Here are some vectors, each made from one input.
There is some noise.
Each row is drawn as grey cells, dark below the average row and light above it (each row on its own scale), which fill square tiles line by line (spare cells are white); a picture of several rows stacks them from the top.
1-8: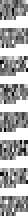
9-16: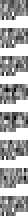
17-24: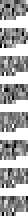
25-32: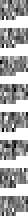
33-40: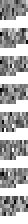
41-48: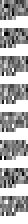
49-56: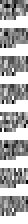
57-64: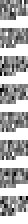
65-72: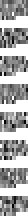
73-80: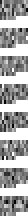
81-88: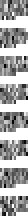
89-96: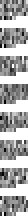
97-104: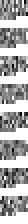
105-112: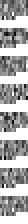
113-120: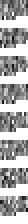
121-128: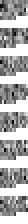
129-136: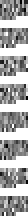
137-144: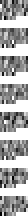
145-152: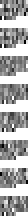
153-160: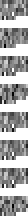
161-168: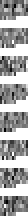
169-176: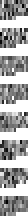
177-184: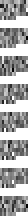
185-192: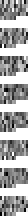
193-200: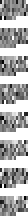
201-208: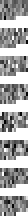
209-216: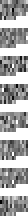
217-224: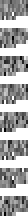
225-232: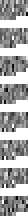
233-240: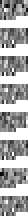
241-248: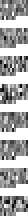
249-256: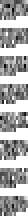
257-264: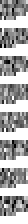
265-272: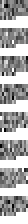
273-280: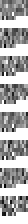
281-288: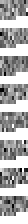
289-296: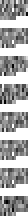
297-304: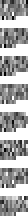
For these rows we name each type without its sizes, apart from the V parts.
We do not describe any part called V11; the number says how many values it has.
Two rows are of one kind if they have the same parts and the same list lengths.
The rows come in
3 kinds.
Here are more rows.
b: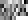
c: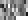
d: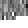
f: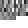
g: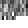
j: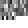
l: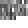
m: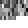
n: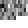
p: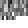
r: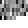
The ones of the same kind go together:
b, c, f, l, n
d, g, j, p
m, r

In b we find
two values of V11.
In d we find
a node of a tree.
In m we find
a point on a circle and a node of a tree.
